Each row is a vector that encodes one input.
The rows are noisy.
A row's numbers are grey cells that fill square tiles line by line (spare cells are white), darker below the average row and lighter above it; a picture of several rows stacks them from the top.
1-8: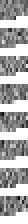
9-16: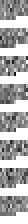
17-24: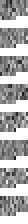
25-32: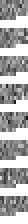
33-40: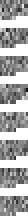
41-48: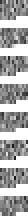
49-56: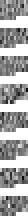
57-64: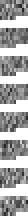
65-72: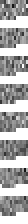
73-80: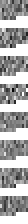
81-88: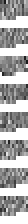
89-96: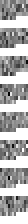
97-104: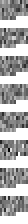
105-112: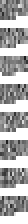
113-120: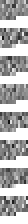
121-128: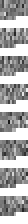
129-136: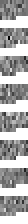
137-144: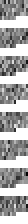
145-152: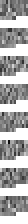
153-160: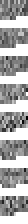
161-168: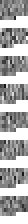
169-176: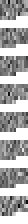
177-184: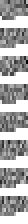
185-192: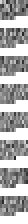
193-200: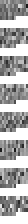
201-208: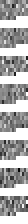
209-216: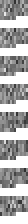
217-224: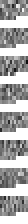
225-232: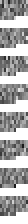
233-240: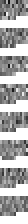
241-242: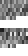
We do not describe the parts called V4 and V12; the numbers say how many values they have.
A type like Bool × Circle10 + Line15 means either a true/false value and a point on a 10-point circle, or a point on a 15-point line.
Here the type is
Bool × V12 + Label9 × (Line11 + V4).
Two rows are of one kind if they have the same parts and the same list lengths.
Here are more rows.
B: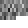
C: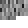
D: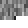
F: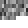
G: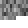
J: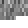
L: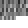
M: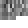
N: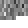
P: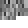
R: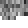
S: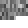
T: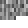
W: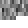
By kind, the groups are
B, D, G, M, S, W
C, F, J, L, N, P, T
R

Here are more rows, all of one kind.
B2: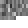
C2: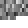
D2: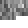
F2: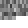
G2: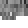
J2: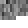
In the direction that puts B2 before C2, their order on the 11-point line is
G2, J2, B2, C2, F2, D2.
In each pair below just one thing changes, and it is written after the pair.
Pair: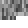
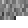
the label
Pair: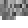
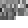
the label
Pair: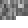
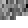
the label
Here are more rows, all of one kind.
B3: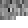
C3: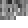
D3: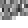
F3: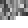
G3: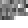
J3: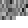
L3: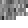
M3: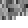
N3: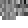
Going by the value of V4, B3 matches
D3, F3 and M3.
